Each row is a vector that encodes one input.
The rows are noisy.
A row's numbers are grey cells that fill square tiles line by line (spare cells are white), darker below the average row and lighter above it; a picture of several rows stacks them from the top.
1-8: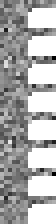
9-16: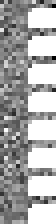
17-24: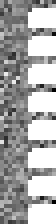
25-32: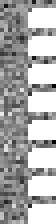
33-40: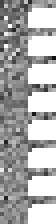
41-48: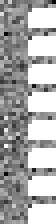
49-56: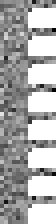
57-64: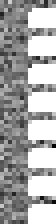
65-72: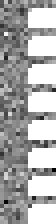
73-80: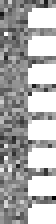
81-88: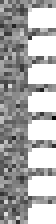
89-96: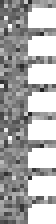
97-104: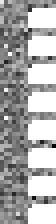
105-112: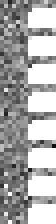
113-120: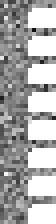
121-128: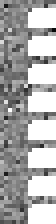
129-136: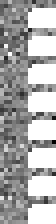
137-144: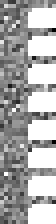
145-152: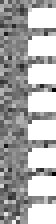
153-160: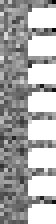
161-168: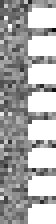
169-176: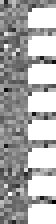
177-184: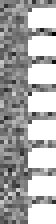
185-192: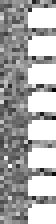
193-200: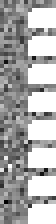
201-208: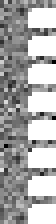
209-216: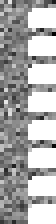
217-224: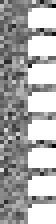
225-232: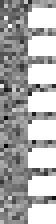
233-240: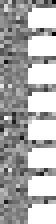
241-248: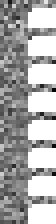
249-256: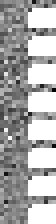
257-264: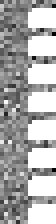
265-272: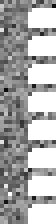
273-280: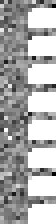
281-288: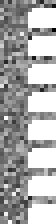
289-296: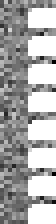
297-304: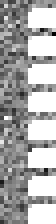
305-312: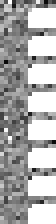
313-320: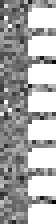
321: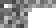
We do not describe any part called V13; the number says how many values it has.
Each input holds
either a point on a 5-point line, or a point on an 8-point line, or a value of V13.
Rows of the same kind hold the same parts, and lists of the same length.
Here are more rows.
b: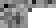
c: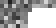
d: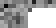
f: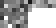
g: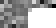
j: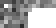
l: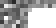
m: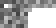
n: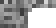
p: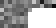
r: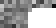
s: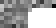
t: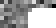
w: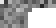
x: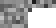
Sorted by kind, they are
b, d, w, x
c, f, j, l, m
g, n, p, r, s, t

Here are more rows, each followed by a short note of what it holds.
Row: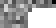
a value of V13
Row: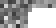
a point on a 5-point line
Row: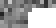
a value of V13
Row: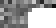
a point on an 8-point line
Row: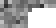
a value of V13
